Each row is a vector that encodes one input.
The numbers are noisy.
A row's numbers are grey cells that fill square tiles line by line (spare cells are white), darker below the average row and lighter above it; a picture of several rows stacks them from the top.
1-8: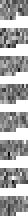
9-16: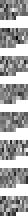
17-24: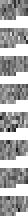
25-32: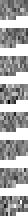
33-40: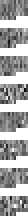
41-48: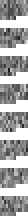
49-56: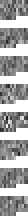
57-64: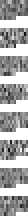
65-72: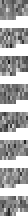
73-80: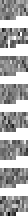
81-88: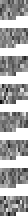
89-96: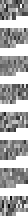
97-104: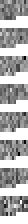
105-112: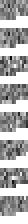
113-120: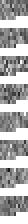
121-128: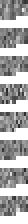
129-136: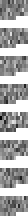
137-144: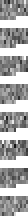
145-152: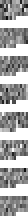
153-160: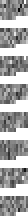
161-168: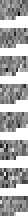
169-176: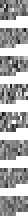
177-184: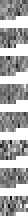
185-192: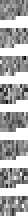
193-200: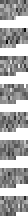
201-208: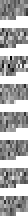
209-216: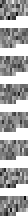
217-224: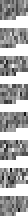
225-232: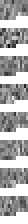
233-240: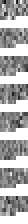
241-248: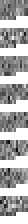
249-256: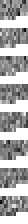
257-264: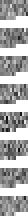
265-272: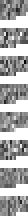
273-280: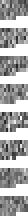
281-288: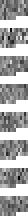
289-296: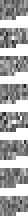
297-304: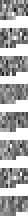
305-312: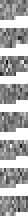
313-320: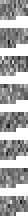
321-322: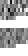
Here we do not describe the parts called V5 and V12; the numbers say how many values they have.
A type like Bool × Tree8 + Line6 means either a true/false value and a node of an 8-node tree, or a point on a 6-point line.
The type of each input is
Bool × Circle8 × Tree10 × V5 × V12 + Tree9 + Unit.
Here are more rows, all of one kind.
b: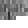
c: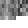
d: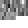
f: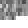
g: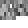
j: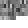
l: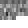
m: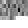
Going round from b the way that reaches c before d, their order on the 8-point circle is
b, g, l, f, c, j, m, d.
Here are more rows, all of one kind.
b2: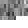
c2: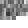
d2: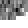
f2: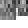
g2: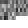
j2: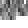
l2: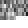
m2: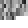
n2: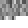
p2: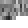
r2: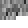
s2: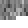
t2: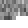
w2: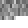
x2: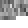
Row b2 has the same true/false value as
d2, f2, g2 and r2.
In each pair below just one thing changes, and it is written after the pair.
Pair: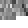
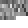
the value of V12
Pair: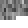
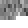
the true/false value
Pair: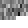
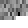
the value of V5
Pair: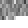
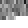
the true/false value
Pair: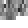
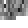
the true/false value
